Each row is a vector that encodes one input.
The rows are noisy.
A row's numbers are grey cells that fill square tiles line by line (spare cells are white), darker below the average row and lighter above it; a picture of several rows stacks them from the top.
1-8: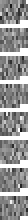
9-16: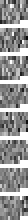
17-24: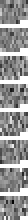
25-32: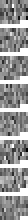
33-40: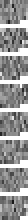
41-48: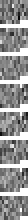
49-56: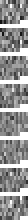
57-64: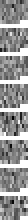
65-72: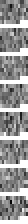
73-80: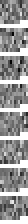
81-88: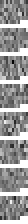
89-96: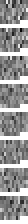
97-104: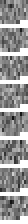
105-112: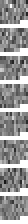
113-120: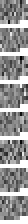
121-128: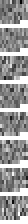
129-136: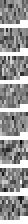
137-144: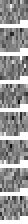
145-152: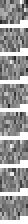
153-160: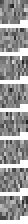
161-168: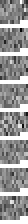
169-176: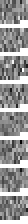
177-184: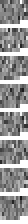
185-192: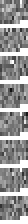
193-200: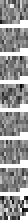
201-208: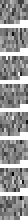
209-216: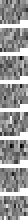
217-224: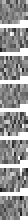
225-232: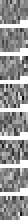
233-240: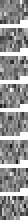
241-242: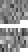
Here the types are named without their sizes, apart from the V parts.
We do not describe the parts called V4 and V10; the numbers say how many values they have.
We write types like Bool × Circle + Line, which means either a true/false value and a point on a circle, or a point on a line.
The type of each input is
((Bool × Bool × Bool + Unit) × V10 + List(Line)) × V4.
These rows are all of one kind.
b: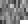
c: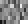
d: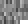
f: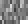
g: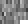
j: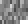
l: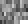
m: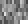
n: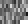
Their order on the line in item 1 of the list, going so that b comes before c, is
f, n, b, j, d, c, l, g, m.
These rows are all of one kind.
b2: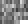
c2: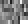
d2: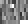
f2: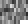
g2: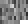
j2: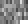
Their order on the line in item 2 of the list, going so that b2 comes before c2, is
g2, f2, b2, c2, d2, j2.
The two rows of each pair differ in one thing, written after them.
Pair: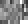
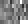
the place on the line in item 2 of the list
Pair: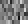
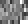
the place on the line in item 2 of the list
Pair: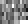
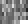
the place on the line in item 1 of the list
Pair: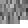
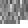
the place on the line in item 1 of the list
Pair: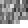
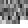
the place on the line in item 2 of the list
